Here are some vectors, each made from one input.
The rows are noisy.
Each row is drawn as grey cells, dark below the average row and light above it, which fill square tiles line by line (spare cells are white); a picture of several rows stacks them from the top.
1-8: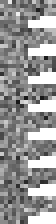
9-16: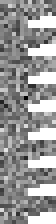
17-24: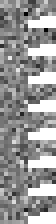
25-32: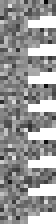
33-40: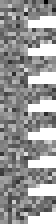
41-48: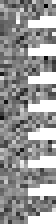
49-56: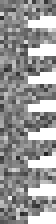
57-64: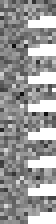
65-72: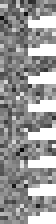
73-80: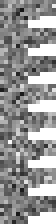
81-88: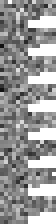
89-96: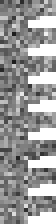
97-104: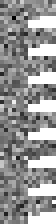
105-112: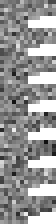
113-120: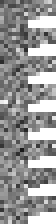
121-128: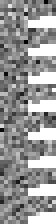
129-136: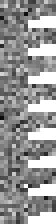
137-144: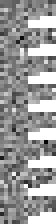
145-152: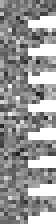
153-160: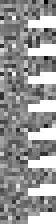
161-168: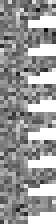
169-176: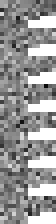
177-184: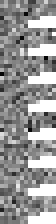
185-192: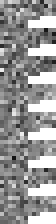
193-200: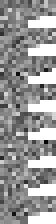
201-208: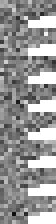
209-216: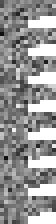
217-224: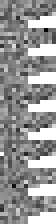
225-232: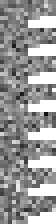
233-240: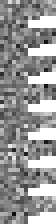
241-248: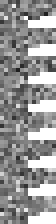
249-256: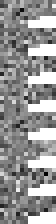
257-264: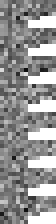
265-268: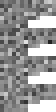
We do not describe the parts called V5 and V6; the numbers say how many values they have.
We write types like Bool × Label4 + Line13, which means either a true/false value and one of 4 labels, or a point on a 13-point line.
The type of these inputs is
Line8 × V5 + List2(Line10) + V6 × V6.
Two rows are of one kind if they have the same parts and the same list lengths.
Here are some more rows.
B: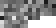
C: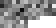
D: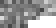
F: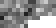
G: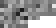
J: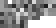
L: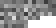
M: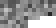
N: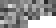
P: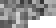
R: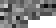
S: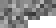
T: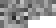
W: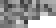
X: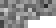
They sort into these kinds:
B, L, N
C, G, M, T, X
D, J, P, W
F
R, S

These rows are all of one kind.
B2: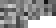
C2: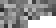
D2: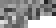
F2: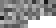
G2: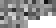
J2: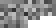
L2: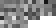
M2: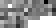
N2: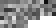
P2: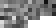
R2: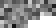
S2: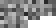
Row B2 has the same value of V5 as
C2, J2 and S2.
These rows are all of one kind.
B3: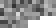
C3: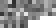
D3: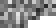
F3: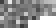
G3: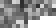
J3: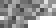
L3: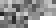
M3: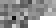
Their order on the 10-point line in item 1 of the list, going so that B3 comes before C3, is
D3, B3, C3, L3, M3, J3, F3, G3.
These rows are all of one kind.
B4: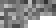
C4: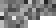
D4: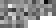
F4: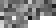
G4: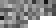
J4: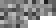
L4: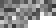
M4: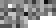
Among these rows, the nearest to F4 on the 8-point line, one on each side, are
C4 and L4.
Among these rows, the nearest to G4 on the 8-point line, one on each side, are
D4 and M4.
